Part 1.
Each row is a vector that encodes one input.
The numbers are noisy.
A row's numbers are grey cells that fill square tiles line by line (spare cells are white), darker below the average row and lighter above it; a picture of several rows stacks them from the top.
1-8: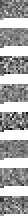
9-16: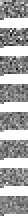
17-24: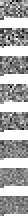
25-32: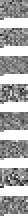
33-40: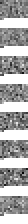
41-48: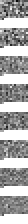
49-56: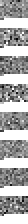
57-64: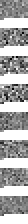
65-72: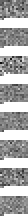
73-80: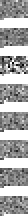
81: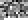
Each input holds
either a fixed value, or a point on a 7-point line and a point on an 8-point line, or a node of a 9-node tree.
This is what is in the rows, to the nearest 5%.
About 5% of them hold a fixed value. About 45% of them hold a point on a 7-point line and a point on an 8-point line. The rest hold a node of a 9-node tree.
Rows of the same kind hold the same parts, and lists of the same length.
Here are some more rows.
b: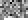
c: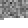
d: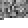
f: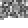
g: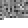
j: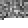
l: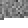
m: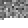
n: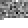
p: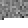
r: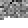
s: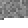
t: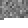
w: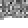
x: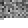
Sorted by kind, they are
b, c, d, f, g, n, r
j, l, m, p, s, t
w, x

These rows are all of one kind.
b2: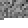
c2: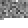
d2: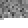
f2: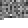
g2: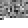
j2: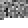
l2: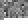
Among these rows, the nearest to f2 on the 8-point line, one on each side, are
g2 and j2.
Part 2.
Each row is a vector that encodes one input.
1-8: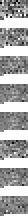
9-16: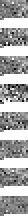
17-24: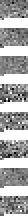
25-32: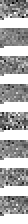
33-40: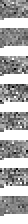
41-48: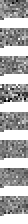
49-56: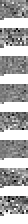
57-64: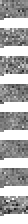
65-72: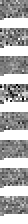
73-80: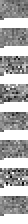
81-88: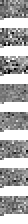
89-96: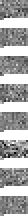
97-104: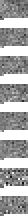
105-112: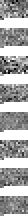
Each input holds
either a point on a 7-point line, or a point on an 8-point line.
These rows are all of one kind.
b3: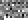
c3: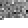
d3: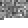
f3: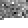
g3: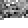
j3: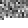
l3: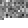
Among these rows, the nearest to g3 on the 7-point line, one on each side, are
j3 and l3.
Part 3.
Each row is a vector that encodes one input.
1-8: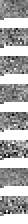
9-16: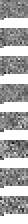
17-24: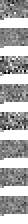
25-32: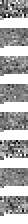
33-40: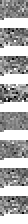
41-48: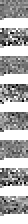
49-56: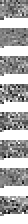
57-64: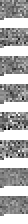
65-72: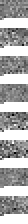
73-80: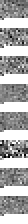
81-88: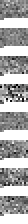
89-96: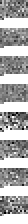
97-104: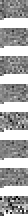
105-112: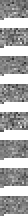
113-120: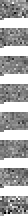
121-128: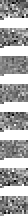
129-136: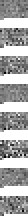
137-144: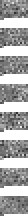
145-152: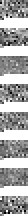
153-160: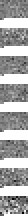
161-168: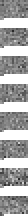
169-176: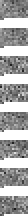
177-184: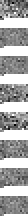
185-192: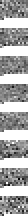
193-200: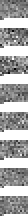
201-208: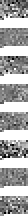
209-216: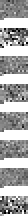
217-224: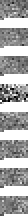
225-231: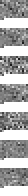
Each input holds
either a point on a 19-point circle, or a point on a 14-point line.
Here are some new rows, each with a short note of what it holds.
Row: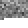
a point on a 14-point line
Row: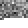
a point on a 14-point line
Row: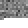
a point on a 19-point circle
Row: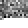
a point on a 19-point circle
